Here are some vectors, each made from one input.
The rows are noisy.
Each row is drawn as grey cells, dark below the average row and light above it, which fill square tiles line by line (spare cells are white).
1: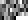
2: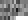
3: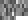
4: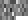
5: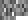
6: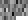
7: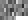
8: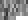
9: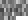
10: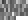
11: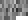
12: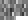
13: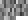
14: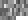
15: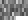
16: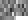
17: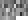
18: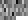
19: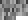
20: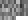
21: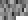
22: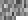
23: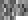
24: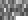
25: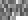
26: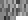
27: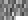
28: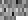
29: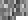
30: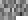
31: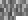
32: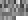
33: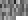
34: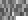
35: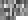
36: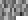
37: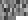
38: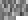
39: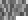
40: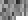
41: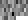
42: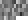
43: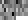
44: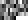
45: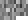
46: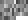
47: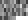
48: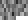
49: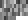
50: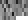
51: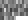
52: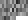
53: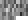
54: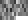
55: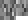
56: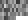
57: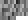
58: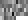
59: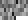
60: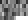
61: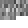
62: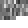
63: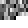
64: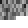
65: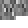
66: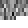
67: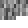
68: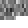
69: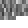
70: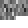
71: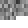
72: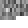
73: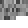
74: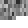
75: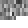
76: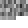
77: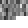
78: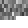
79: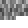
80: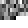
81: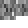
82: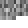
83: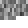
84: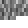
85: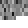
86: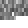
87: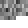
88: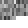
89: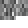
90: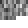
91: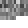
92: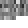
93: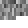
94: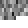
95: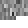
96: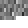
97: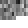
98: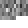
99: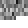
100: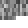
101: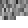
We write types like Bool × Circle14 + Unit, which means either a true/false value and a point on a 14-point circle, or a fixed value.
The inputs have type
List2(Line7).
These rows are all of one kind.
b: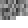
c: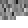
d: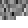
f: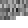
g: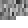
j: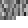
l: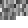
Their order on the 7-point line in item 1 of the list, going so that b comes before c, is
l, j, f, b, g, c, d.
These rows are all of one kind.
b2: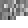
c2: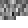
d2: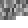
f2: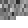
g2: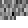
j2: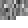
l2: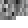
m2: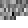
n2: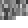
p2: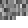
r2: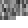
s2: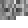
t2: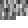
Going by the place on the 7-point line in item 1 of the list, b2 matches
j2 and s2.
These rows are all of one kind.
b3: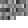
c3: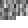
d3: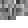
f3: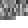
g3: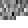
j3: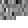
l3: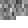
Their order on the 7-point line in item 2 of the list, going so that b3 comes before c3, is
d3, l3, b3, j3, f3, g3, c3.
